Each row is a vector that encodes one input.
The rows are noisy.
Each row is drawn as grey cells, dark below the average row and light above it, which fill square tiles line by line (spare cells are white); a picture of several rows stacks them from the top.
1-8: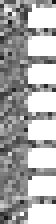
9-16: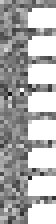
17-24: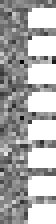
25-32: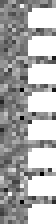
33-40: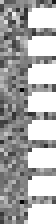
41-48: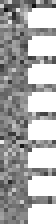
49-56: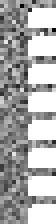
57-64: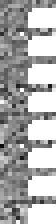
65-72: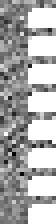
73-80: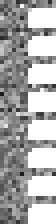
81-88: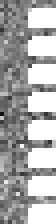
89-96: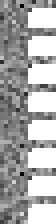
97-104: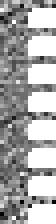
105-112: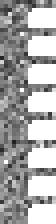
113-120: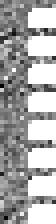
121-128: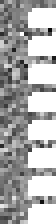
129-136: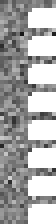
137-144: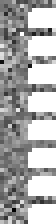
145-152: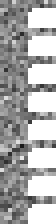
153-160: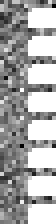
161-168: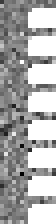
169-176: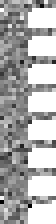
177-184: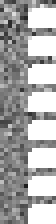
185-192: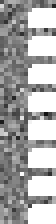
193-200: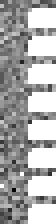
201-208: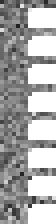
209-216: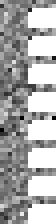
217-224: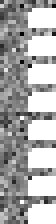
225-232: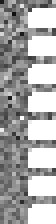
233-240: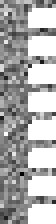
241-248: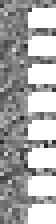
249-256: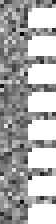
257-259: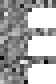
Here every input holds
a node of a 12-node tree, together with either a fixed value, or four true/false values.
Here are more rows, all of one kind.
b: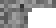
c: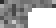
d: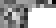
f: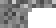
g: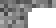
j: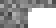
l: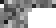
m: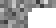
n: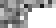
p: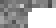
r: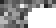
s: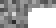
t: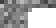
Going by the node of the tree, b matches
g and p.
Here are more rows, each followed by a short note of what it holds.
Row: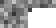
a node of a 12-node tree and four true/false values
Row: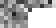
a node of a 12-node tree and four true/false values
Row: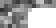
a node of a 12-node tree
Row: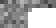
a node of a 12-node tree and four true/false values
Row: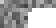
a node of a 12-node tree
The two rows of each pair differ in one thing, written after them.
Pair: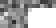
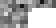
one of the four true/false values
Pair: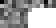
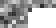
one of the four true/false values
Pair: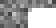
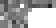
the node of the tree
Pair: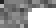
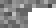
one of the four true/false values
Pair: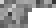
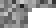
one of the four true/false values
